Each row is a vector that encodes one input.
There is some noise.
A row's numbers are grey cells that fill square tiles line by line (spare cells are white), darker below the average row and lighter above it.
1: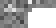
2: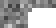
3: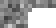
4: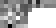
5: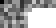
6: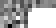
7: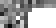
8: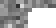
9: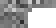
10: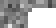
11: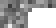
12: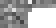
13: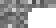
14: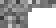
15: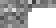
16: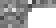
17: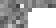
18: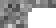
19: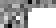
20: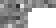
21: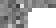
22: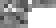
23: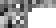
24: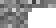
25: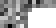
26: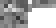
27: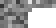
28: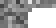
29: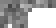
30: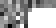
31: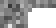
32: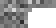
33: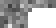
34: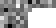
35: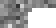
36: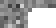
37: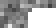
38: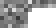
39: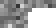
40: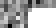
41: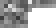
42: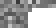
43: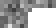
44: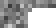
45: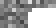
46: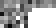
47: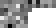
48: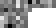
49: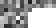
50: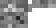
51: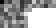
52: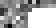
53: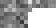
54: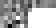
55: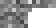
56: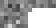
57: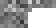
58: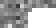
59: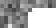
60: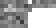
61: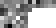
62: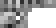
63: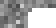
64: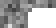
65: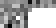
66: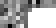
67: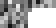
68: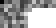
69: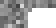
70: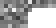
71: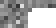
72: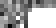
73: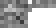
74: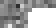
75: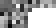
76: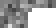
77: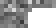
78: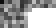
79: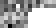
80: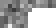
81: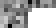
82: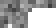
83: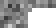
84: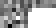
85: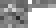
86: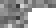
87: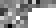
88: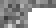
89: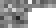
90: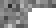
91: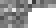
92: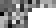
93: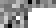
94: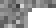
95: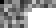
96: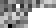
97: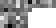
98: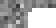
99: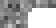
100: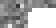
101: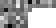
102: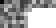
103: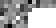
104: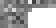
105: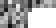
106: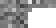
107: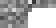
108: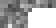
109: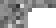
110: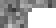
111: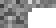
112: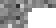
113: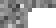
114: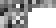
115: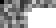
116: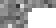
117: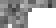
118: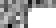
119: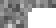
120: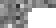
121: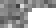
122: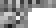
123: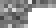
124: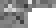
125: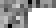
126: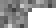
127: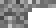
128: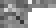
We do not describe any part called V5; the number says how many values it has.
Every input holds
either two values of V5, or a list of up to two points on a 4-point line.
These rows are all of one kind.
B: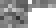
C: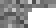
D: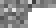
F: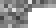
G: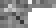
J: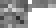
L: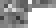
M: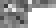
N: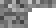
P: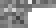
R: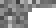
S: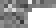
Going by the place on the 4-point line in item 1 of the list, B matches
F, J, L and M.
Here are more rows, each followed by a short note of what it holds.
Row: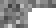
a list of one item
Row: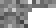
a list of two items
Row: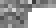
a list of two items
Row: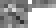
a list of two items
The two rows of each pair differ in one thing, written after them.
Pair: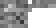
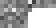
the place on the 4-point line in item 2 of the list
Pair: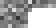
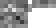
the place on the 4-point line in item 2 of the list
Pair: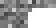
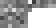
the place on the 4-point line in item 1 of the list
